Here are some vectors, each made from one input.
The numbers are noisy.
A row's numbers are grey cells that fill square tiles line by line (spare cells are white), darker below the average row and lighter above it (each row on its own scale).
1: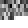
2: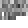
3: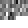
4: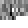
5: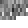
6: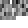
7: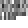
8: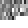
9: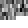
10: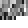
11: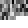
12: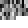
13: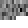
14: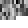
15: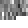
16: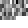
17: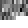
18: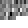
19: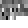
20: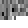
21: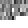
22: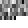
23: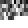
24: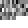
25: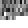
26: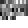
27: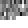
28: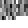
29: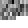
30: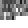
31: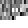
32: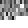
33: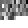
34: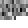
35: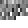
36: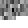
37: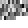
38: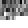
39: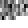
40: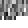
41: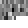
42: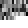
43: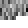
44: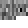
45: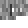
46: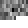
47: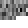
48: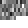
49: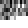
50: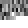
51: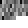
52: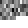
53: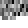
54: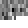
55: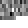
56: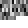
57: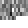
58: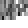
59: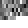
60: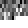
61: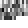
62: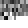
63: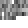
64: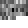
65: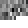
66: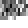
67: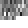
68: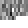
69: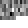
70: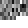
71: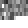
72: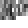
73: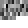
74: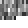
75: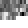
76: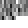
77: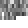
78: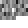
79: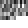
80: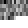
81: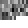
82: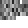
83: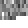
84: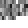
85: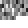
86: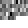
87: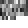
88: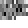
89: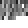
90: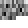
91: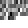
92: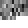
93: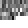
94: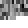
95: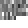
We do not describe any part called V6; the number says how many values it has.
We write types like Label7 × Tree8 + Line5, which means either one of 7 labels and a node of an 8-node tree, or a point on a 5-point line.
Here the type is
Tree7 × (Tree7 + V6).
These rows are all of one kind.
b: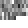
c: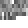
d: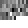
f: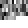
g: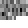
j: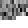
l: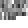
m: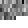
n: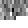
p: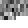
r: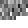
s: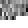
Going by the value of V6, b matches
c, l, n and r.
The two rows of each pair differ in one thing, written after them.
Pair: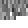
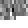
the node of the tree
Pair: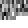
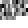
the node of the tree
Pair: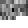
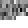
the value of V6
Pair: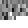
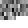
the value of V6
